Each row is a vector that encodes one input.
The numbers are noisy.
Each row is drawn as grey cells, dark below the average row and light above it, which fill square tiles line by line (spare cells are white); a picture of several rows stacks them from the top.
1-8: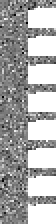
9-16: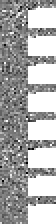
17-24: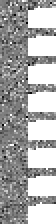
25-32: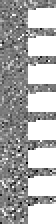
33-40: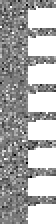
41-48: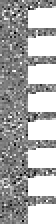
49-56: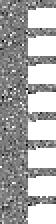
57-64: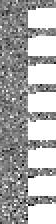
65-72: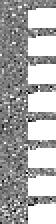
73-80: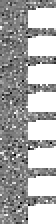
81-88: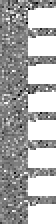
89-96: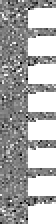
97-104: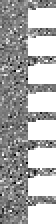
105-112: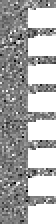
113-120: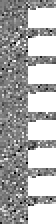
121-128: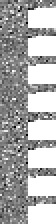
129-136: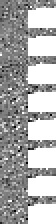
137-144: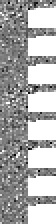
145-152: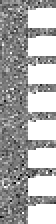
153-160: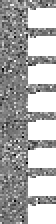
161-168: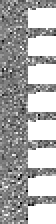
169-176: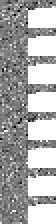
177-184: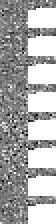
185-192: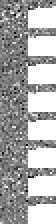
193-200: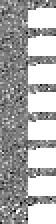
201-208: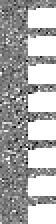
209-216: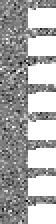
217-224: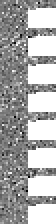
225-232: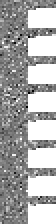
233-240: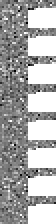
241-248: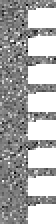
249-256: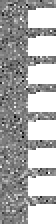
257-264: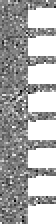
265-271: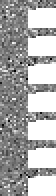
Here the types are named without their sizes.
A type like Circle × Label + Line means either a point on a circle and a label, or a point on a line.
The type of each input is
((Bool × Bool × Bool + Unit) × Line + Label) × Circle × (Circle + Unit).
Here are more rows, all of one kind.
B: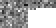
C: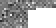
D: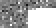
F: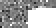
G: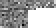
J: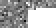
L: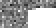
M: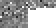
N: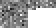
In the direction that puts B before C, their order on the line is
B, M, J, C, N, G, D, L, F.
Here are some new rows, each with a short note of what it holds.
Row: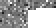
a point on a circle, a point on a line and three true/false values
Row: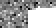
a point on each of two circles and a label
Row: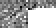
a point on a circle and a label
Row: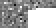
a point on each of two circles and a point on a line
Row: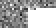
a point on each of two circles and a point on a line
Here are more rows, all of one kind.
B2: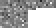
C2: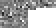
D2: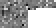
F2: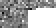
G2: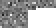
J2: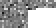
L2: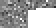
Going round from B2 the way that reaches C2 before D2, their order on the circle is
B2, C2, F2, L2, J2, D2, G2.
